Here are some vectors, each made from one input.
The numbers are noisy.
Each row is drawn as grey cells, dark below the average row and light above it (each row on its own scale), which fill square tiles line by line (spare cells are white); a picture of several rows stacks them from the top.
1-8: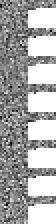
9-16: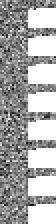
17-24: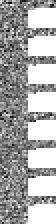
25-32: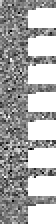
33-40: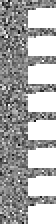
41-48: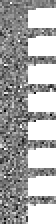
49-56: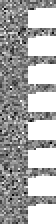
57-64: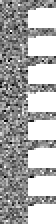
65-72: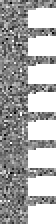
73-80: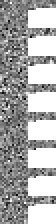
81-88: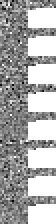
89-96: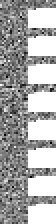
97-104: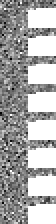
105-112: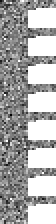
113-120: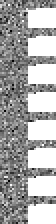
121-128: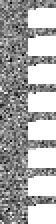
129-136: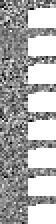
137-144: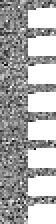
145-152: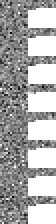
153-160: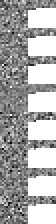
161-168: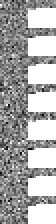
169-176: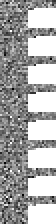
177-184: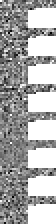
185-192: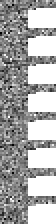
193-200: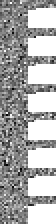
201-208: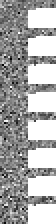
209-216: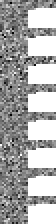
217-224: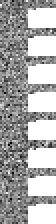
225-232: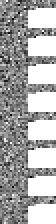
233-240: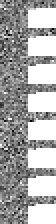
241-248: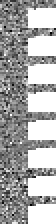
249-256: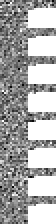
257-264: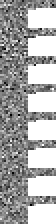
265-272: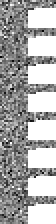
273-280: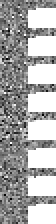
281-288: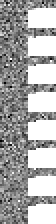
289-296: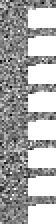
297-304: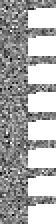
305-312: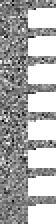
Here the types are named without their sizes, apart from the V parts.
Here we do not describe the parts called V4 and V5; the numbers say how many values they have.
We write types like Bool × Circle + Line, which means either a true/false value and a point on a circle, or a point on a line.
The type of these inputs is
Bool × Label × (Tree + V5) × V4 + Line.
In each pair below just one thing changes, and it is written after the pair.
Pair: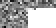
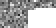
the value of V5
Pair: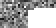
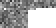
the true/false value
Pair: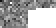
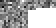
the value of V4
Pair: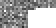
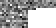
the value of V4
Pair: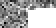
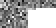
the true/false value
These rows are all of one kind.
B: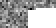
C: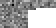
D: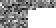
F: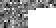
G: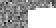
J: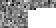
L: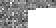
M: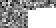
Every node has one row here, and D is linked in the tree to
G.
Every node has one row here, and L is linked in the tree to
C and M.
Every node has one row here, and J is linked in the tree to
B.
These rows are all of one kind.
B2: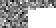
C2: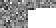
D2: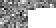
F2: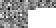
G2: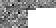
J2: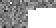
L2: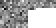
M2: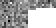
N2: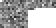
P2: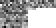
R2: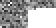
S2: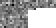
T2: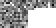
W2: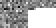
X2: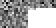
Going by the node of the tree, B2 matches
D2, J2, L2 and M2.
